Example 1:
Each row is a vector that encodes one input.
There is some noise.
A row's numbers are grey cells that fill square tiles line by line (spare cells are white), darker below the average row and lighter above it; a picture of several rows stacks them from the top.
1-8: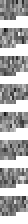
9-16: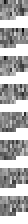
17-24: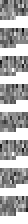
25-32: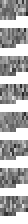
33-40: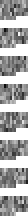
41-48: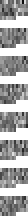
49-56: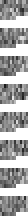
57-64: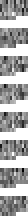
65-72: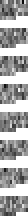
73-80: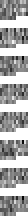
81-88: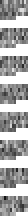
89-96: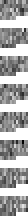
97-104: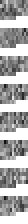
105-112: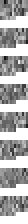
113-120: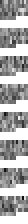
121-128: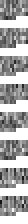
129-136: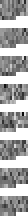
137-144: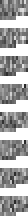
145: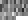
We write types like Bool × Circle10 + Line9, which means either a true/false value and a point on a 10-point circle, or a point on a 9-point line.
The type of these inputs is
Bool × Bool × Bool × Bool + Circle11 + Unit.
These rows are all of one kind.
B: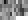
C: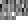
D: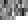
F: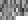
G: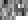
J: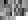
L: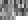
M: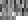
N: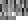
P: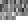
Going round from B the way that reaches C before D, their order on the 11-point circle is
B, F, P, C, N, M, L, G, D, J.
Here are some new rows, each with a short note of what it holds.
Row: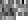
four true/false values
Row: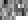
a point on an 11-point circle
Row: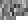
a fixed value
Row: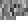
a fixed value
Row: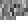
a fixed value
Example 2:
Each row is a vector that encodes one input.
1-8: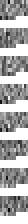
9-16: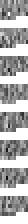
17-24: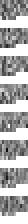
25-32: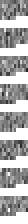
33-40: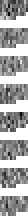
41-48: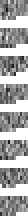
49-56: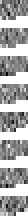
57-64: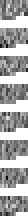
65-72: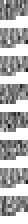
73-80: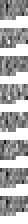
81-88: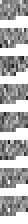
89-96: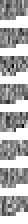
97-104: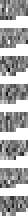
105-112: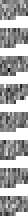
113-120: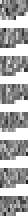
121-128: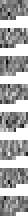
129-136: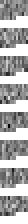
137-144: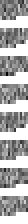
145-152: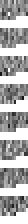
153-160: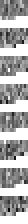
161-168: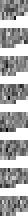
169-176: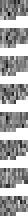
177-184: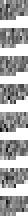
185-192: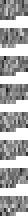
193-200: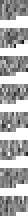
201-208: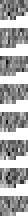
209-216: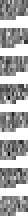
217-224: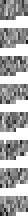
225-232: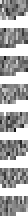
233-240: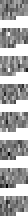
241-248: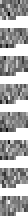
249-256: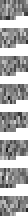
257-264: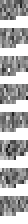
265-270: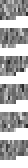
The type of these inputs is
Bool × Bool × Bool × Circle16.
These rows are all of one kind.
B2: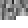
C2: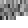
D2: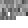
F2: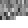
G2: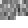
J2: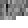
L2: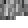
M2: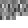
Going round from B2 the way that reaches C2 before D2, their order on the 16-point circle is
B2, G2, M2, L2, J2, F2, C2, D2.
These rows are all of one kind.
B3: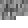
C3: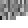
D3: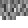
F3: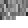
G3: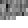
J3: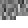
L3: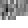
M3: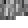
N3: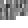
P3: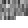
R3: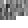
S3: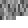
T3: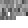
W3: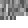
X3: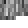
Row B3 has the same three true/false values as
G3, L3, N3 and R3.
